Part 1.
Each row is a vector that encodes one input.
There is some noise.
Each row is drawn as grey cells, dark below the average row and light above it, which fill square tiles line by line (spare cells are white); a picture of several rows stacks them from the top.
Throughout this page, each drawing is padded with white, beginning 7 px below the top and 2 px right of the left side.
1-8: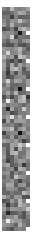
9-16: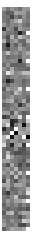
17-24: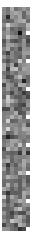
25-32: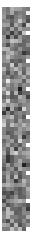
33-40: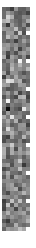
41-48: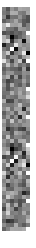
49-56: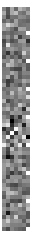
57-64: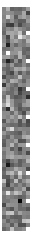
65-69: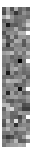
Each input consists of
either a fixed value, or one of 7 labels and a true/false value.
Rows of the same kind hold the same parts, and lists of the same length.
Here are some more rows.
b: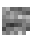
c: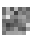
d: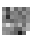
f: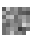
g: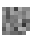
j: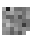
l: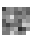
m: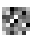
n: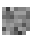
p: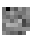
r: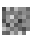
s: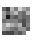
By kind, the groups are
b, c, d, f, g, j, l, n, p, r, s
m

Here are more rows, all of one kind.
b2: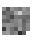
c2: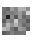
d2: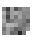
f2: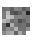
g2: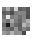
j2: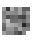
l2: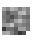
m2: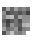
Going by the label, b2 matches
g2 and l2.
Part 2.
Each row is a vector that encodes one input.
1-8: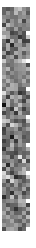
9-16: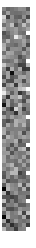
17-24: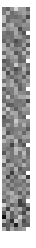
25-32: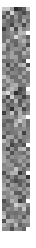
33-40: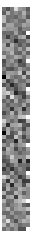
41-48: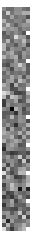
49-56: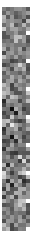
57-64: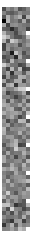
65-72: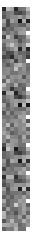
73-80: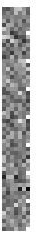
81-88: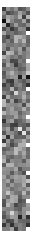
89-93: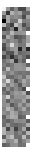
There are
2 kinds of row.
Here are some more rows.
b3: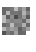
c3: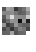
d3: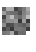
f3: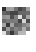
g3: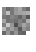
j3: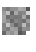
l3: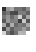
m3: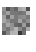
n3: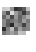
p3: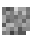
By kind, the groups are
b3, g3, j3, m3, p3
c3, d3, f3, l3, n3

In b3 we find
a point on a 10-point line.
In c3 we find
three true/false values.
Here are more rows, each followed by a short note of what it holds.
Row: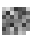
three true/false values
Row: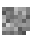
a point on a 10-point line
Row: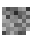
a point on a 10-point line
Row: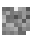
a point on a 10-point line
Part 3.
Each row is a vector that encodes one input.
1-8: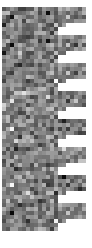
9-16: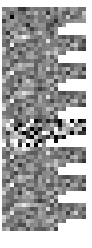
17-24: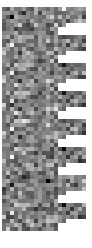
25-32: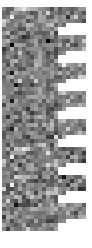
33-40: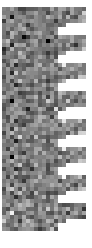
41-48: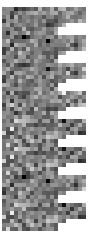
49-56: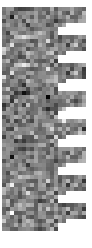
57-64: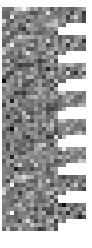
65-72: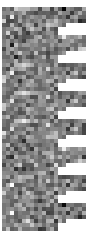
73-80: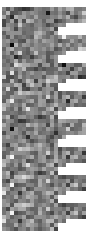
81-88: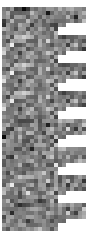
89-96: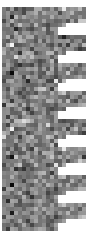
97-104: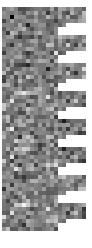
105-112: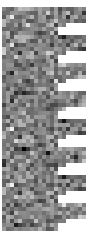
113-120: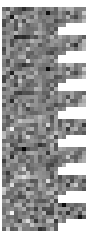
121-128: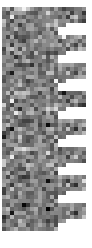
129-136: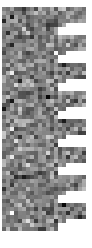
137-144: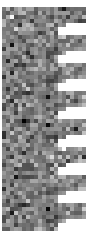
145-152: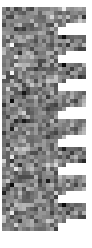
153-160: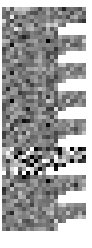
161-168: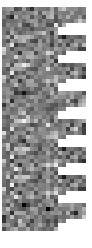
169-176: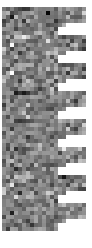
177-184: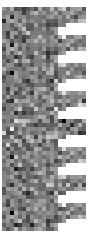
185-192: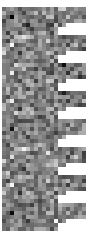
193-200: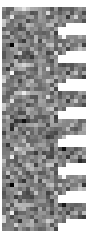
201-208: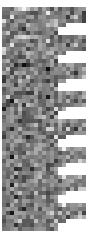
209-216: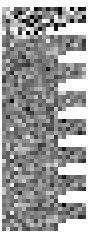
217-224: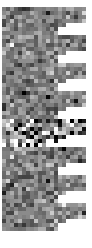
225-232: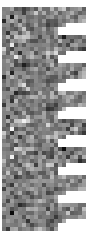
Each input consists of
a list of up to two items, each a point on a 3-point line and a point on a 4-point line.
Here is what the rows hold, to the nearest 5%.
All of them are lists of up to two items, each a point on a 3-point line and a point on a 4-point line: a few are empty, 45% hold one and 55% two.
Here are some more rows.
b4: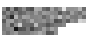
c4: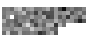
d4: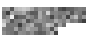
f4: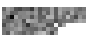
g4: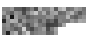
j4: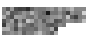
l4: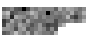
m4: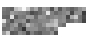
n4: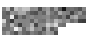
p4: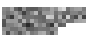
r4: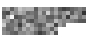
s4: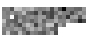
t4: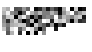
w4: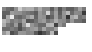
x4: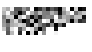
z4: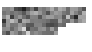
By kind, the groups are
b4, f4, g4, j4, l4, p4, z4
c4, d4, m4, n4, r4, s4, w4
t4, x4

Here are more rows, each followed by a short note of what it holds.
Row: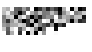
the empty list
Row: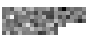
a list of one item
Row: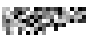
the empty list
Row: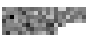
a list of two items
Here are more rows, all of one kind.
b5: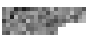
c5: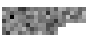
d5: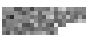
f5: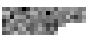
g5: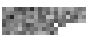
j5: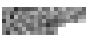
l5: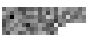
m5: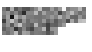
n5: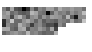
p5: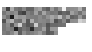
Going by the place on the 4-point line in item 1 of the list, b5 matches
c5, g5 and l5.
